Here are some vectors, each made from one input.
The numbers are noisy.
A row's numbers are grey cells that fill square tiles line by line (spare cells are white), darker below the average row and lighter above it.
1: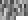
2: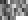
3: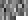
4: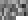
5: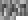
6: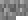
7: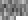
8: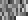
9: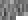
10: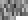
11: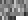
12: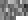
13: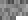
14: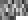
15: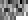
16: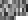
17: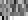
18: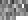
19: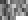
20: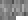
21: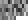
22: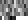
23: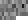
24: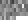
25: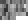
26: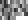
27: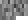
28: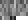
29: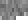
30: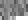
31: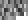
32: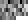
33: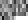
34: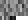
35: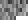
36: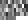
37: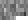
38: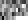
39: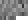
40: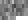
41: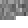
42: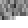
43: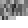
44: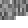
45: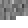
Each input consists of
a list of up to two points on a 4-point line.
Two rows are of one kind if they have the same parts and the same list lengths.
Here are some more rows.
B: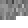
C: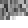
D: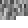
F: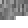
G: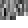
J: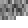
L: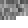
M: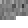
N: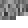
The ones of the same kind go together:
B, D, L
C
F, G, J, M, N

